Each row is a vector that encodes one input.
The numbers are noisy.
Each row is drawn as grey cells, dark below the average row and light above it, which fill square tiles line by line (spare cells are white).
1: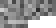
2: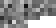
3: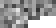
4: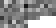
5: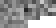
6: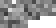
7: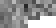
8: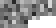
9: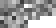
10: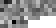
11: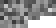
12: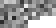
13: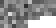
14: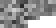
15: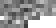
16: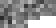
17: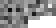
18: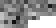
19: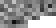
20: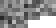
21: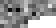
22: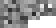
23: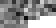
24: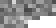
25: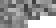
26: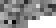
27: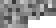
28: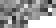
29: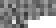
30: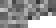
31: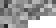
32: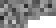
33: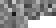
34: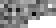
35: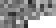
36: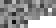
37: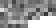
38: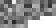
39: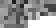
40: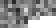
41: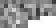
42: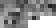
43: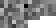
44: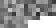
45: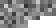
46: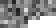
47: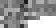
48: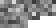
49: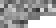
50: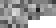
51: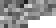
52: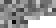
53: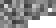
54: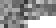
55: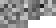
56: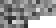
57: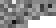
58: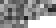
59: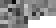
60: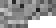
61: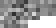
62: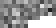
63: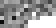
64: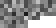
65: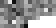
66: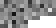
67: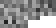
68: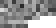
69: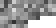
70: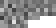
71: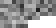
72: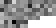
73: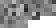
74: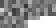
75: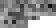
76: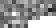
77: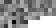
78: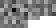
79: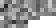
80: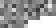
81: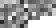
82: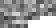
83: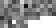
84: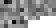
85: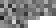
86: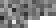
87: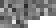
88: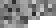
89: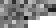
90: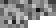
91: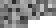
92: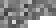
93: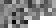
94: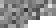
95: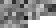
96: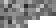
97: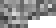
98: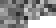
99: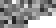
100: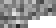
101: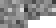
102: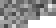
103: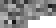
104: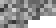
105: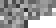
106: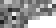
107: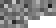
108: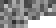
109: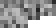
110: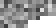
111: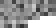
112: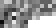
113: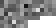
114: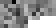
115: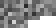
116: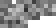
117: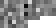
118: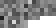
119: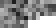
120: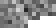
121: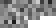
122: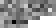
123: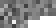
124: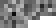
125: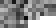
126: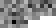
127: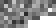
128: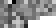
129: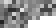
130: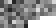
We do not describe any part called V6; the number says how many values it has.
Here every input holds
a value of V6, together with either a point on a 9-point circle and a true/false value, or a point on a 7-point line.
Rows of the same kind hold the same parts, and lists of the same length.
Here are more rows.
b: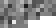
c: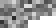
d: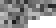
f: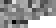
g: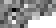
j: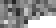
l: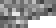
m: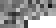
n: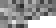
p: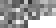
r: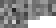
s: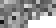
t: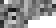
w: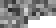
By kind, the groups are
b, g, j, l, n, r, t, w
c, d, f, m, p, s

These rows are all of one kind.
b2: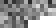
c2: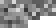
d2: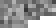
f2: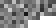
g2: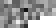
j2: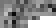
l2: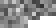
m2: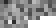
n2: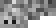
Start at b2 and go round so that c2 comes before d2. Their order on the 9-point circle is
b2, n2, c2, l2, j2, f2, g2, m2, d2.
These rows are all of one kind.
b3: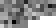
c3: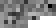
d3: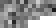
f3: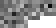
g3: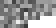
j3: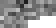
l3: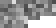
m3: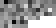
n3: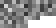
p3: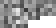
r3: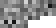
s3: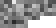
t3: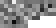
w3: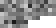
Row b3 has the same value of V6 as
c3, d3 and j3.
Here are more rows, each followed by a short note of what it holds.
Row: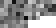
a point on a 7-point line and a value of V6
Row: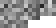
a point on a 9-point circle, a true/false value and a value of V6
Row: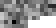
a point on a 9-point circle, a true/false value and a value of V6
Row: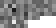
a point on a 7-point line and a value of V6
